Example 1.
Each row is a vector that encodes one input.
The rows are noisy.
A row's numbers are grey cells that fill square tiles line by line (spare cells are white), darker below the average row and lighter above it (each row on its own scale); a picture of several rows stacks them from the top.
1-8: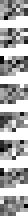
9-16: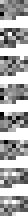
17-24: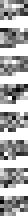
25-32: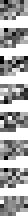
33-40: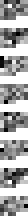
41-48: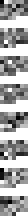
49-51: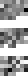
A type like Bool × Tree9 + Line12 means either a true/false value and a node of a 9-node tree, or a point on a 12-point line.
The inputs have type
Label9.
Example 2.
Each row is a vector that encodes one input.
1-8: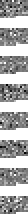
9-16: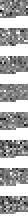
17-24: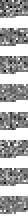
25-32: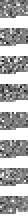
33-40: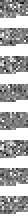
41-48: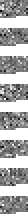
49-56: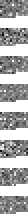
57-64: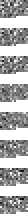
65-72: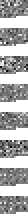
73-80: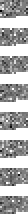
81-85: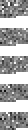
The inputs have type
Label9.
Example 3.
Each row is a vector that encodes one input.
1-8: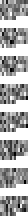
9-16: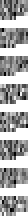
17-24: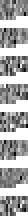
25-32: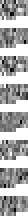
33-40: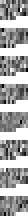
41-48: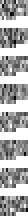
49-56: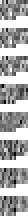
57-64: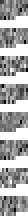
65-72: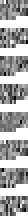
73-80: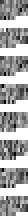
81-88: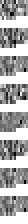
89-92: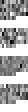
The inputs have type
Circle11.
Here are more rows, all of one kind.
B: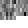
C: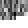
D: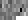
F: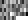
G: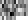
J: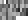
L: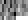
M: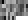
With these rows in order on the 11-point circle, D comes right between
C and M.
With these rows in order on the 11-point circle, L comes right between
C and G.
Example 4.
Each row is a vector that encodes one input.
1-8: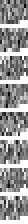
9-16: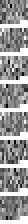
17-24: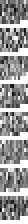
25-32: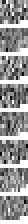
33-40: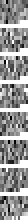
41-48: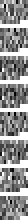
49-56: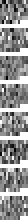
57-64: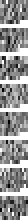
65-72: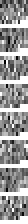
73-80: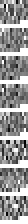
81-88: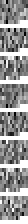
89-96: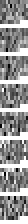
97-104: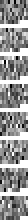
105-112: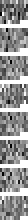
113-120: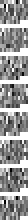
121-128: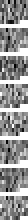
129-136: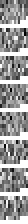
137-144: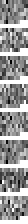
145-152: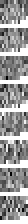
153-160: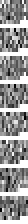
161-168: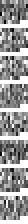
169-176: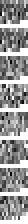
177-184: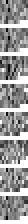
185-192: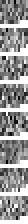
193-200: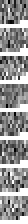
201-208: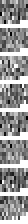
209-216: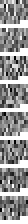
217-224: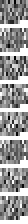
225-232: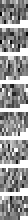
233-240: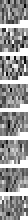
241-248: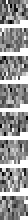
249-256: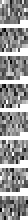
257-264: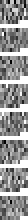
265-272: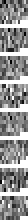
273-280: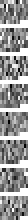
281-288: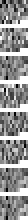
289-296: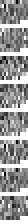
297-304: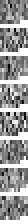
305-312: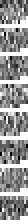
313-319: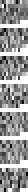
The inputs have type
Label9.
